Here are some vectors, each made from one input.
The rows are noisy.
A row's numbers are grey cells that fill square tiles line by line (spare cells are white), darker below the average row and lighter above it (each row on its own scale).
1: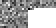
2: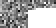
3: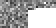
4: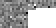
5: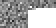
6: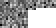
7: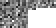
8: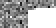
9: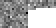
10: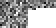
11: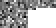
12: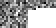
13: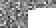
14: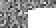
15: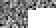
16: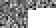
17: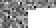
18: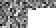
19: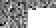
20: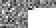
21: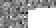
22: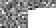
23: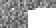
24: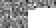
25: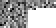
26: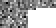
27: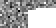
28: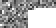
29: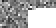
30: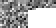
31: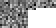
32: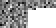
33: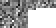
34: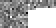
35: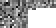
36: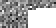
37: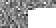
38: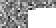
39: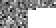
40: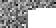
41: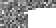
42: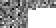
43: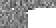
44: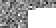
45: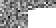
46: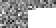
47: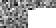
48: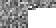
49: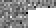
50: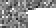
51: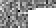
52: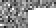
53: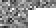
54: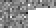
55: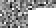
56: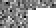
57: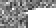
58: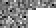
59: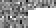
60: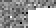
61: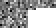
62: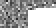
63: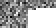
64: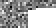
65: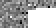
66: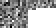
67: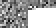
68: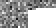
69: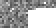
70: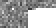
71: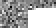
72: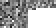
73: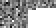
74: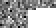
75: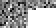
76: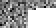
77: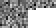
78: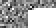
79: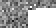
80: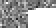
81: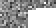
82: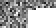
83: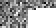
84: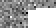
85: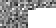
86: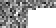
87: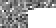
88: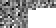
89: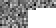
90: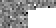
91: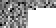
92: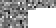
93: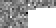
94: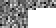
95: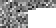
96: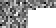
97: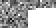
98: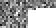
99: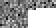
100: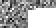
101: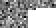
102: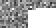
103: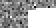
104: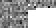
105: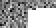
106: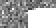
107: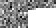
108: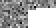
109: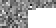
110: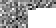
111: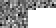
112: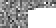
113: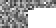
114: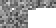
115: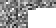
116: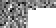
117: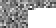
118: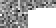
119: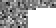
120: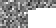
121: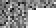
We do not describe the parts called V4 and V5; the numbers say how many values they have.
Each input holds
either a point on a 6-point line, a true/false value and a value of V4, or a value of V5.
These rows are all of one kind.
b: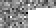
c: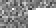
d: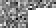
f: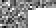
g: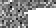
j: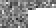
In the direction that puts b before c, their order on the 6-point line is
g, b, d, j, f, c.
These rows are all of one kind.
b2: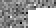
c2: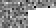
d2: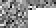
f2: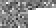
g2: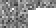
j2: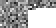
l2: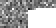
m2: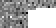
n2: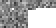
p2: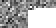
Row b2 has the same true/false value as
c2 and m2.
